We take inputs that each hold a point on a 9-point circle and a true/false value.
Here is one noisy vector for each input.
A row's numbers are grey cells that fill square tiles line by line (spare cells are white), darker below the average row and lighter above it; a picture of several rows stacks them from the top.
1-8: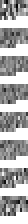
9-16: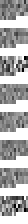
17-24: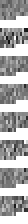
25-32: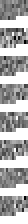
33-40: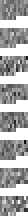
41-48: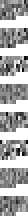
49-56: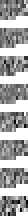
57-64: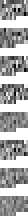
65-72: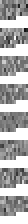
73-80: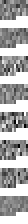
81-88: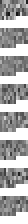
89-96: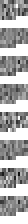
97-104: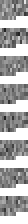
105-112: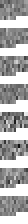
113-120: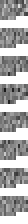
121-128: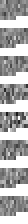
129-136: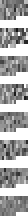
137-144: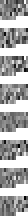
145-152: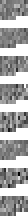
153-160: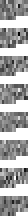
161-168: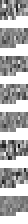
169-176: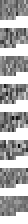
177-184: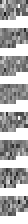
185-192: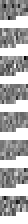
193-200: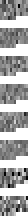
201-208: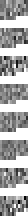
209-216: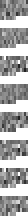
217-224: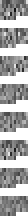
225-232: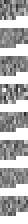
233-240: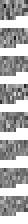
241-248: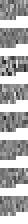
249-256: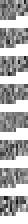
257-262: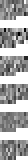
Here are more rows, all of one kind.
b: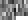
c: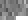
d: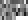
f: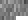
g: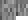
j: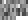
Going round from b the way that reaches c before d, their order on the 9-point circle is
b, c, d, g, f, j.
